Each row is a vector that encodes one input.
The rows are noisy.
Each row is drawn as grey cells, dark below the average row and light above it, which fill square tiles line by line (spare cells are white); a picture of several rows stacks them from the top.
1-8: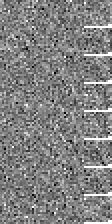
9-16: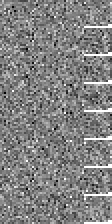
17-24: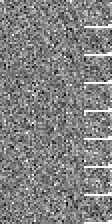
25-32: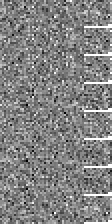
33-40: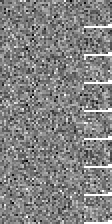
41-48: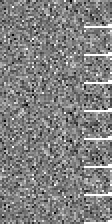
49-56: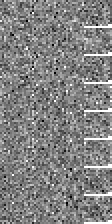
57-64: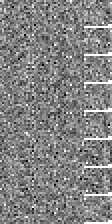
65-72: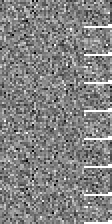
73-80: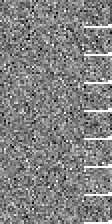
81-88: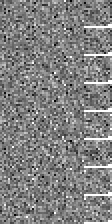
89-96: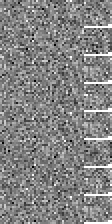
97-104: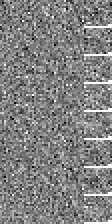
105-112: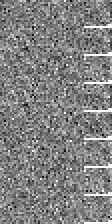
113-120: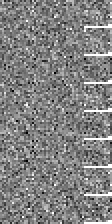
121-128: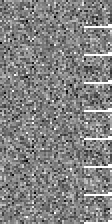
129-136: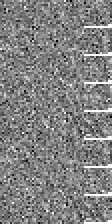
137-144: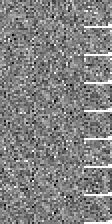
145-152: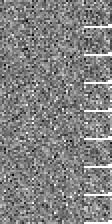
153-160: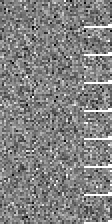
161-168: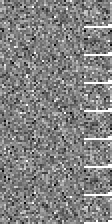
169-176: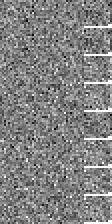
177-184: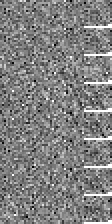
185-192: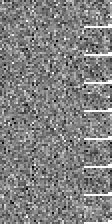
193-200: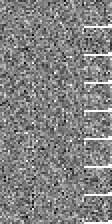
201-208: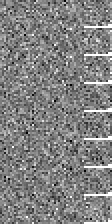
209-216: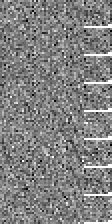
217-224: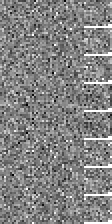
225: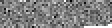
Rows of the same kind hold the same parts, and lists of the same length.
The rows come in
2 kinds.
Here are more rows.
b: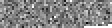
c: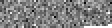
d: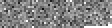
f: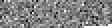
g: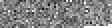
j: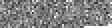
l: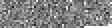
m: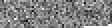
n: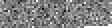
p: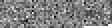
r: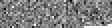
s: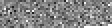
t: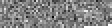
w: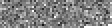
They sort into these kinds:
b, d, g, j, l, n, s, t, w
c, f, m, p, r

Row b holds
a point on an 11-point circle and one of 12 labels.
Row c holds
one of 12 labels and a point on a 6-point line.
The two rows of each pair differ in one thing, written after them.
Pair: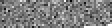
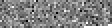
the place on the 6-point line
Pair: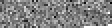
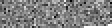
the place on the 6-point line
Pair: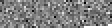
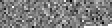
the place on the 6-point line
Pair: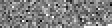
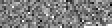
the label
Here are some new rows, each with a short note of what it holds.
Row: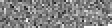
a point on an 11-point circle and one of 12 labels
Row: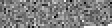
one of 12 labels and a point on a 6-point line
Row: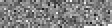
a point on an 11-point circle and one of 12 labels
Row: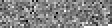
one of 12 labels and a point on a 6-point line
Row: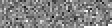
a point on an 11-point circle and one of 12 labels
